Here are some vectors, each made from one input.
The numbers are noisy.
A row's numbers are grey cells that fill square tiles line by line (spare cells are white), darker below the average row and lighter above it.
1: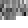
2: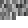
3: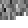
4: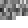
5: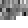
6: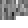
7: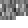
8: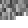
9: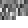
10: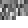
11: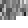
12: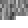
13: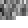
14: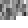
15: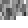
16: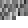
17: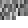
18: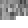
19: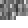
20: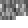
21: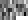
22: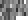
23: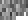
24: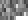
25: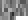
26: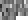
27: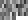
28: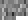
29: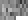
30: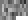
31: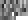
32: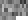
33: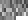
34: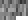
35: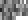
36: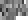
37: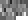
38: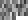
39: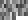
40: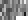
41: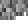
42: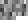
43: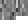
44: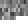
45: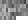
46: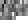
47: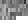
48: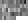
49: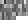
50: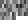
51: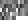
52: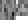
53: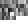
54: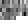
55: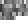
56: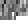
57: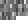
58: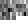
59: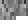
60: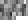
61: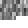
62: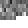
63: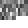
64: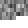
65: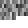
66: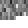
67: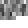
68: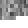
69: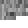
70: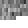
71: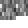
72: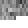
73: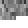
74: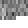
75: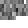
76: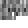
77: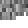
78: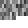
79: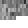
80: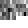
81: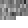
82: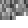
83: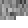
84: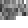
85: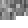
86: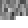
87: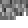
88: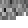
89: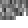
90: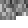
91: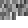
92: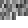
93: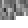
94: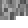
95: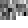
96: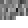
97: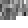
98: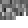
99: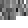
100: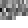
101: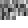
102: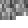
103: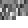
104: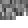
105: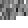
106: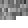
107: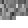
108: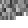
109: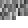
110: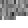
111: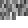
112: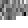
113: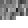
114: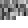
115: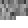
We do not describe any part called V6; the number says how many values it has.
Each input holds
a point on a 4-point line and a true/false value, together with a list of up to two values of V6.
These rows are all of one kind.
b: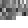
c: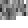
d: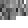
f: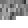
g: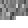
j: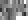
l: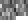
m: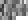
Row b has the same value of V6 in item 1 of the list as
g and l.
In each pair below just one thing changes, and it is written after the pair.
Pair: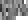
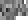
the value of V6 in item 2 of the list
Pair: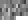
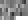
the value of V6 in item 2 of the list
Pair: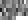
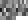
the value of V6 in item 2 of the list
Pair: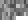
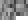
the value of V6 in item 2 of the list
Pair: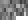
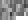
the value of V6 in item 1 of the list
